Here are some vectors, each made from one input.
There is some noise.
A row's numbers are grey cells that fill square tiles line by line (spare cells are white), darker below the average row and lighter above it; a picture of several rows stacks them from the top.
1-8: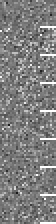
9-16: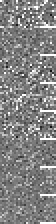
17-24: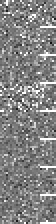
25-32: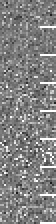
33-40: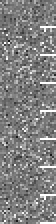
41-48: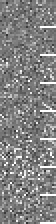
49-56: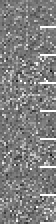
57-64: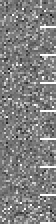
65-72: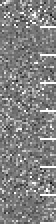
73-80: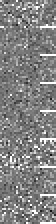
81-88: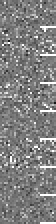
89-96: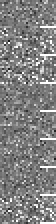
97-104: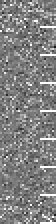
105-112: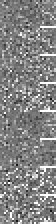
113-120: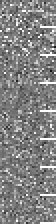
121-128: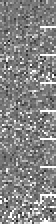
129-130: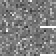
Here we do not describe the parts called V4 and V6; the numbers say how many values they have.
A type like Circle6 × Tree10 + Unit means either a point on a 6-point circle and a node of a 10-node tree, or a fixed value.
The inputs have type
Bool × (Tree7 + V6) × V4.
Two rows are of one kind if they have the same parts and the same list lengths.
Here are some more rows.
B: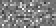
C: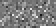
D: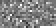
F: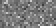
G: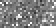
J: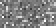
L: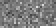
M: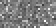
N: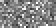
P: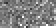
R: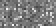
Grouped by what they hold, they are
B, C, D, F, L, R
G, J, M, N, P

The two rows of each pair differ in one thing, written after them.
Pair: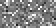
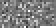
the value of V4
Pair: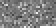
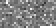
the value of V4
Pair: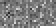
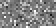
the true/false value
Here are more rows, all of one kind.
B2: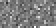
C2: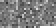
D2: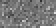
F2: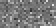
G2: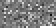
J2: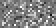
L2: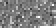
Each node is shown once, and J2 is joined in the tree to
G2 and L2.
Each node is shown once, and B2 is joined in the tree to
C2.
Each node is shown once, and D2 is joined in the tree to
F2.
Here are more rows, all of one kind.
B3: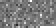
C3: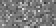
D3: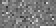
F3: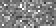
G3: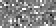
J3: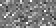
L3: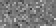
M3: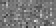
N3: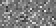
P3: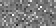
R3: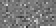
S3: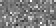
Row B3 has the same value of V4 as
F3 and M3.
